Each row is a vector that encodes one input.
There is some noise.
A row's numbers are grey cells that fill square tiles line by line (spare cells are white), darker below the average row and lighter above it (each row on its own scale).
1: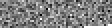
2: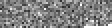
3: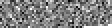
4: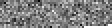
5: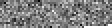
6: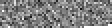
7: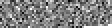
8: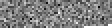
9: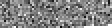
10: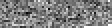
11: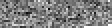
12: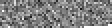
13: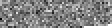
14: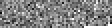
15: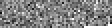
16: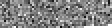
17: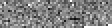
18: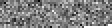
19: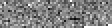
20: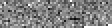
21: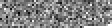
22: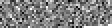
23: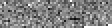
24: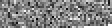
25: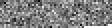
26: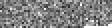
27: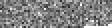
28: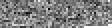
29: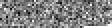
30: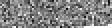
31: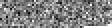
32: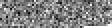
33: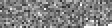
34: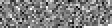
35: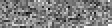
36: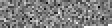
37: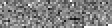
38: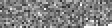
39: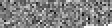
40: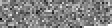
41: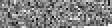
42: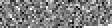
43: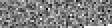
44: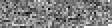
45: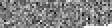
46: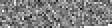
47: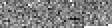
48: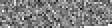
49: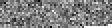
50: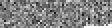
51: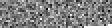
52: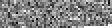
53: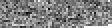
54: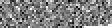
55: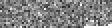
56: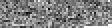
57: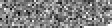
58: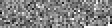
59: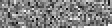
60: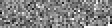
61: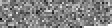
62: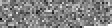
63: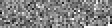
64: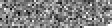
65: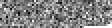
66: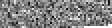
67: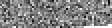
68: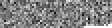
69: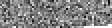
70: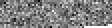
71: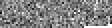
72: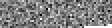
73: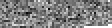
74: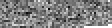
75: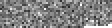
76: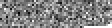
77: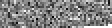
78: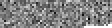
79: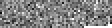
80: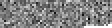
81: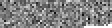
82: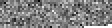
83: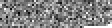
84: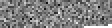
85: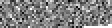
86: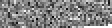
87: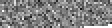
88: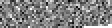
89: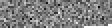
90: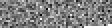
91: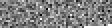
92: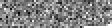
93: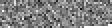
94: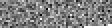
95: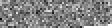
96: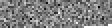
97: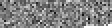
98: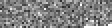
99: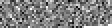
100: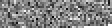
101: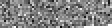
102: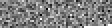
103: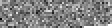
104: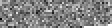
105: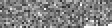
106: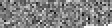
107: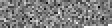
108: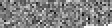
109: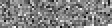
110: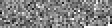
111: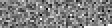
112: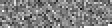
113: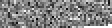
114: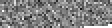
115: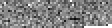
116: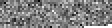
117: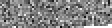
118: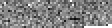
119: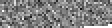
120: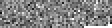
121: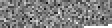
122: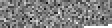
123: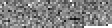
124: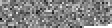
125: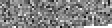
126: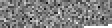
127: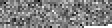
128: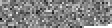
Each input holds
a point on a 14-point circle.
